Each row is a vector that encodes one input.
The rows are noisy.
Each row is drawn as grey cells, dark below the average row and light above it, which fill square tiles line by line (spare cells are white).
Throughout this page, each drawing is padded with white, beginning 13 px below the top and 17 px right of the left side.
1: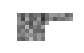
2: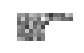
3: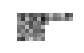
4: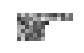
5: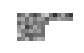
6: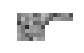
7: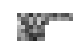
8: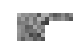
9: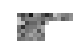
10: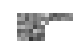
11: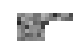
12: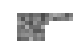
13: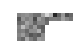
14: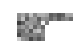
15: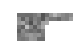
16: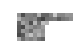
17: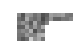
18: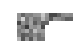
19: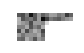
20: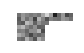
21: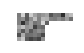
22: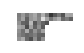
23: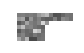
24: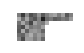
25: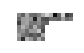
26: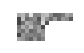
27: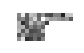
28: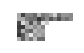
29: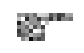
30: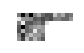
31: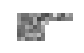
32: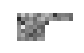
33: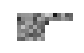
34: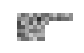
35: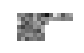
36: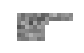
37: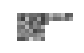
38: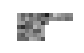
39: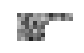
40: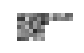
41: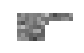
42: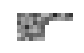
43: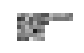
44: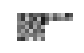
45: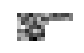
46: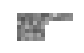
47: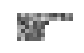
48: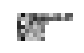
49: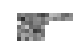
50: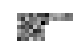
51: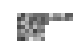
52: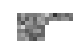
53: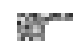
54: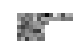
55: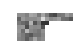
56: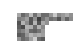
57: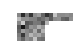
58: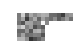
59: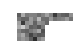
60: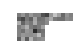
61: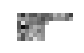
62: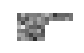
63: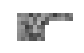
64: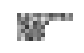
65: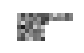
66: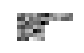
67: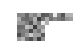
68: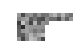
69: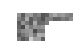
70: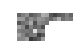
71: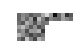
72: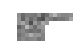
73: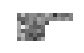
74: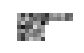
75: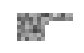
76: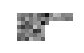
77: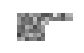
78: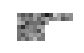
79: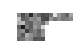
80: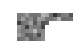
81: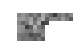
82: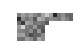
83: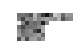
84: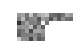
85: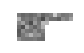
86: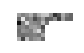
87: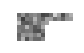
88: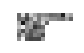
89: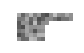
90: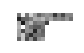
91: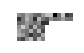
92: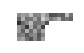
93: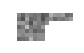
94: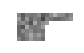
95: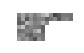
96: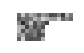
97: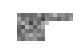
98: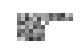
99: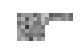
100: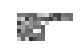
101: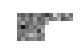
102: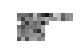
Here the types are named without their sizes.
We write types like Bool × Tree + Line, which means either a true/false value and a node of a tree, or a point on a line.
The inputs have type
Bool × (Circle + Line).
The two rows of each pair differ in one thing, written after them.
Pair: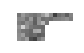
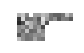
the place on the circle
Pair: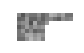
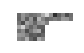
the true/false value
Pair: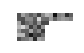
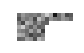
the place on the circle
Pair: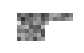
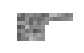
the place on the circle
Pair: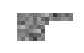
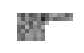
the true/false value
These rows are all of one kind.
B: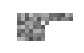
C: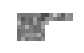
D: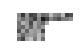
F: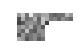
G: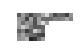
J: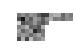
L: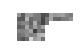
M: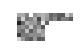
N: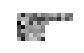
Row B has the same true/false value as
F, G and M.
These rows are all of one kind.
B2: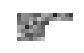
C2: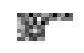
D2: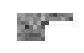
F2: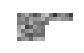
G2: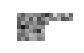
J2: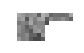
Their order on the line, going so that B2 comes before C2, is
F2, B2, G2, C2, D2, J2.
